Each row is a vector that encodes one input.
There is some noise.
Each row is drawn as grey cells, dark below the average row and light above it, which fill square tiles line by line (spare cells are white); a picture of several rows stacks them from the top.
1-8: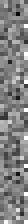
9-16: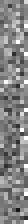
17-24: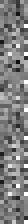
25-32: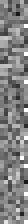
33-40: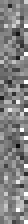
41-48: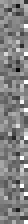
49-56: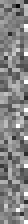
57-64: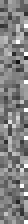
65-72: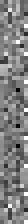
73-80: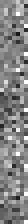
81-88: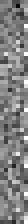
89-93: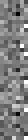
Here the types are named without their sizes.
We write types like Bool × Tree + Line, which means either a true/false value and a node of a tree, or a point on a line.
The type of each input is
Circle + List(Line).
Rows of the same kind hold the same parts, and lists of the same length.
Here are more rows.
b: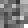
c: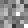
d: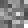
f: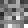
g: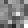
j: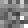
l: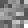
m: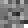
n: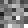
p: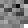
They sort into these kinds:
b
c, d, g, l
f, n
j, m, p

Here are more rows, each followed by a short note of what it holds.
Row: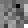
a list of two items
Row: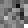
a list of two items
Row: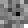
a list of one item
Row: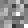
a point on a circle
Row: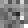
a list of one item
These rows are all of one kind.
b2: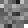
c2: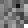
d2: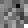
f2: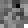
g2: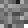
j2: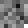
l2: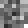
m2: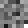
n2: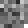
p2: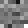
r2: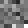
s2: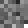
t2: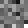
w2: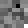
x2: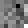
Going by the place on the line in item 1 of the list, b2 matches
g2, l2, n2 and p2.
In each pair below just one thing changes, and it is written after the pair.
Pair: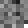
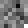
the place on the line in item 1 of the list
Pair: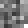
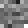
the place on the line in item 2 of the list
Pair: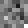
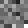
the place on the line in item 1 of the list
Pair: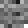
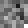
the place on the line in item 1 of the list
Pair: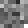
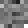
the place on the line in item 2 of the list
